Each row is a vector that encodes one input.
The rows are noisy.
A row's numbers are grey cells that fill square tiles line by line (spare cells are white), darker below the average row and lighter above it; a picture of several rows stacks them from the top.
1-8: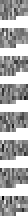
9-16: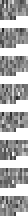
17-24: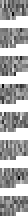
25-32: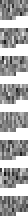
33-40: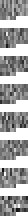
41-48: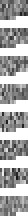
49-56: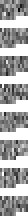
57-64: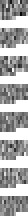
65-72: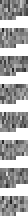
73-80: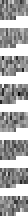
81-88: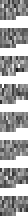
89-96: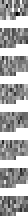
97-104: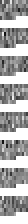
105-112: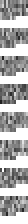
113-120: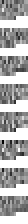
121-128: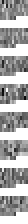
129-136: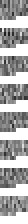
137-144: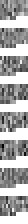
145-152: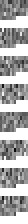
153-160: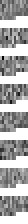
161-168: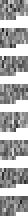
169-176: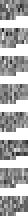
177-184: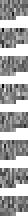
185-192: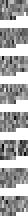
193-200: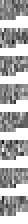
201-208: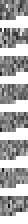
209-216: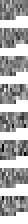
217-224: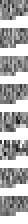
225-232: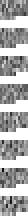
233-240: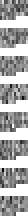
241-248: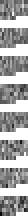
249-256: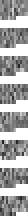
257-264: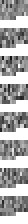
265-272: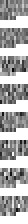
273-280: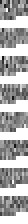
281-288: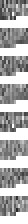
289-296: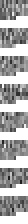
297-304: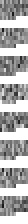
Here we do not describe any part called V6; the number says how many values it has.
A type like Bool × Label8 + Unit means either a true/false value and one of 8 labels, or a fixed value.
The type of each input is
Bool × List2(V6) + Line8 + Line9.
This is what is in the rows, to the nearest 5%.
About 20% of them hold a point on an 8-point line. About 25% of them hold a point on a 9-point line. The rest hold a true/false value, together with a list of up to two values of V6.
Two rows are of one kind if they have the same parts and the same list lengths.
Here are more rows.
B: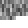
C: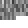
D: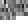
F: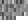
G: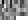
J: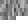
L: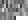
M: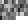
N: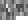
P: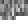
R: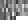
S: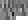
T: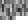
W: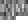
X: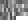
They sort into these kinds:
B, T
C, D, M, S
F, G, L
J, P, R, W, X
N

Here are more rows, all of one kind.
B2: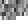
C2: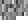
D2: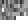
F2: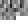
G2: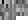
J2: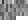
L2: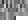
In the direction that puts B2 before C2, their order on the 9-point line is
B2, G2, J2, C2, D2, L2, F2.
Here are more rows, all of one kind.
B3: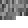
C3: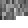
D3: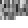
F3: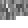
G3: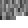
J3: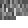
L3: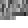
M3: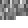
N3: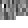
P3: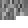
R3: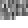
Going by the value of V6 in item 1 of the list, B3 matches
C3, D3, N3 and R3.
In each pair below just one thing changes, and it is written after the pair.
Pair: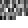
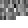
the true/false value
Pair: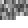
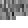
the value of V6 in item 1 of the list
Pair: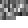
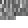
the value of V6 in item 1 of the list
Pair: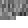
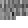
the true/false value
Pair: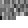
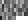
the true/false value
